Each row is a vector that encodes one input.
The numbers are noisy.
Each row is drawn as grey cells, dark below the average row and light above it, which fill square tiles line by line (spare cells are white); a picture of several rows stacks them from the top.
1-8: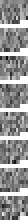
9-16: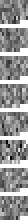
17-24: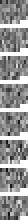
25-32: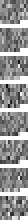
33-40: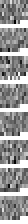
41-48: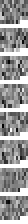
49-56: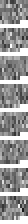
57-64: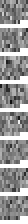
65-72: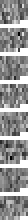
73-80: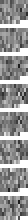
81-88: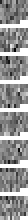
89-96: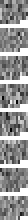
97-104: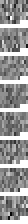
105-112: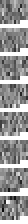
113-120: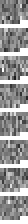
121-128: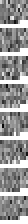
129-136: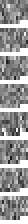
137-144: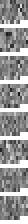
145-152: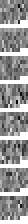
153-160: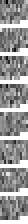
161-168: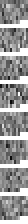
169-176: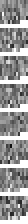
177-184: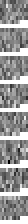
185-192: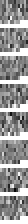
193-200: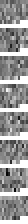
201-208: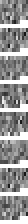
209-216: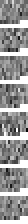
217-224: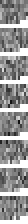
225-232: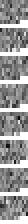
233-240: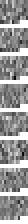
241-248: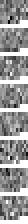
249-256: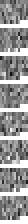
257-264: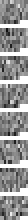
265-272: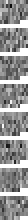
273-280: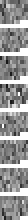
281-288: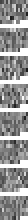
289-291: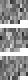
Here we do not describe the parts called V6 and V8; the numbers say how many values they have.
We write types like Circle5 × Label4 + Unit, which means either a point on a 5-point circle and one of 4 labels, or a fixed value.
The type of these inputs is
(Bool × V8 + Line9 × V6) × Line11.
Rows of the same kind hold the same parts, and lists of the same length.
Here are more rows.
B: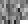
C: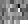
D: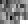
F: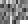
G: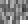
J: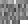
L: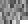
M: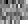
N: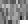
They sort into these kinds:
B, D, F, G, J
C, L, M, N

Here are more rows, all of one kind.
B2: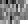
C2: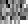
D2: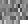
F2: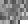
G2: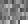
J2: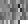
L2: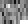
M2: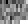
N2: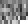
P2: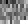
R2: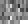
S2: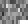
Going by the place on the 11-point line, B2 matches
C2, M2 and P2.
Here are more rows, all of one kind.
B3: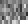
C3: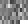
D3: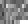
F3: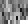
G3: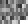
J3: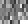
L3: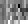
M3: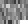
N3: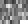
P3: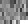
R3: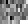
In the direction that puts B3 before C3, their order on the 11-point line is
R3, G3, B3, P3, M3, F3, D3, L3, N3, J3, C3.
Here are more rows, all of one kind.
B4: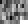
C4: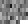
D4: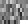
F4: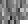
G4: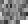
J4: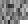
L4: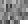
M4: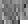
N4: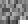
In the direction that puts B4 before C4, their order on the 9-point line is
B4, D4, N4, C4, J4, M4, F4, G4, L4.
